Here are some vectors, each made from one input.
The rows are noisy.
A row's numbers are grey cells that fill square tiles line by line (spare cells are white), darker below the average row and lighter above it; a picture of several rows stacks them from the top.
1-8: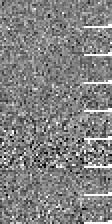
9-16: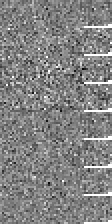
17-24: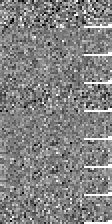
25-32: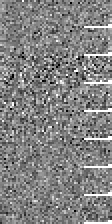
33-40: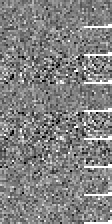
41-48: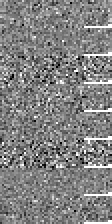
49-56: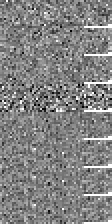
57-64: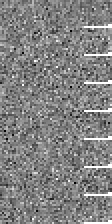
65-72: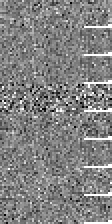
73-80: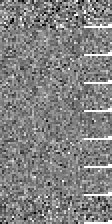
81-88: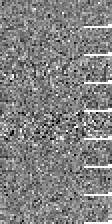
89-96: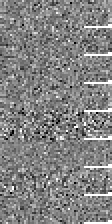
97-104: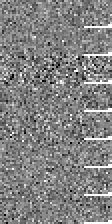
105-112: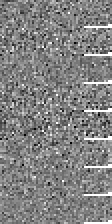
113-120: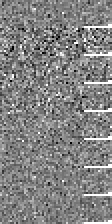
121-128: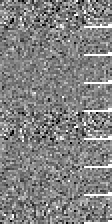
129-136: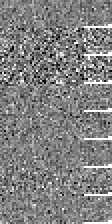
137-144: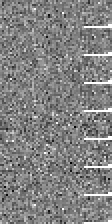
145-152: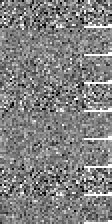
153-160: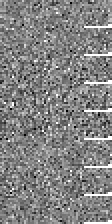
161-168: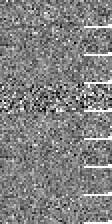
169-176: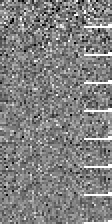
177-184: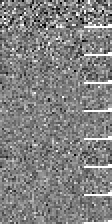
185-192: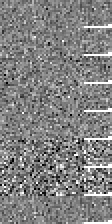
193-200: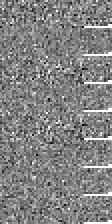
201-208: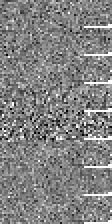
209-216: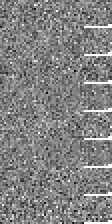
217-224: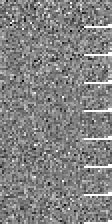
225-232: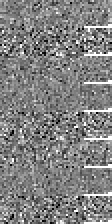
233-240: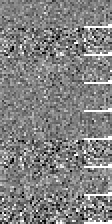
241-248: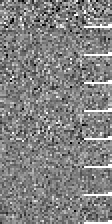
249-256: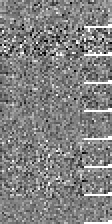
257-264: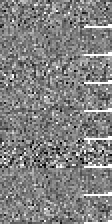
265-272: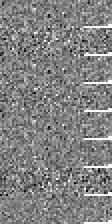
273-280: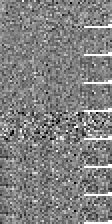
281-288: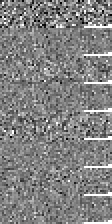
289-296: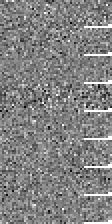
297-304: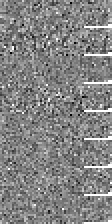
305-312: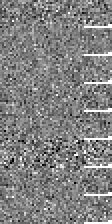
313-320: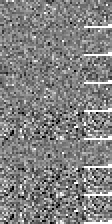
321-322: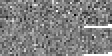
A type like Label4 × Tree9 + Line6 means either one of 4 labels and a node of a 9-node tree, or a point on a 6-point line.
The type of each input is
Bool × (Tree11 + Unit).
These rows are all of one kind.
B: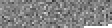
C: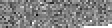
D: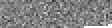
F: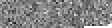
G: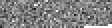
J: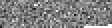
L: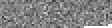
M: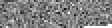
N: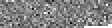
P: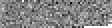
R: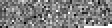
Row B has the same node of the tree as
D, G, J and L.
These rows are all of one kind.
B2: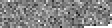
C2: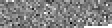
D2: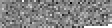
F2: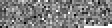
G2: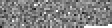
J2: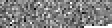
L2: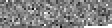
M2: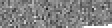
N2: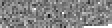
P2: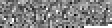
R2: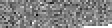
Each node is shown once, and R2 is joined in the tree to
F2 and G2.
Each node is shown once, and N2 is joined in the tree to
M2.
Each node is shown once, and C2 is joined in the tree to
G2 and L2.
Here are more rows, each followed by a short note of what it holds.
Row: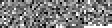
a true/false value
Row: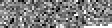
a true/false value
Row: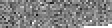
a node of an 11-node tree and a true/false value
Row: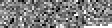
a true/false value
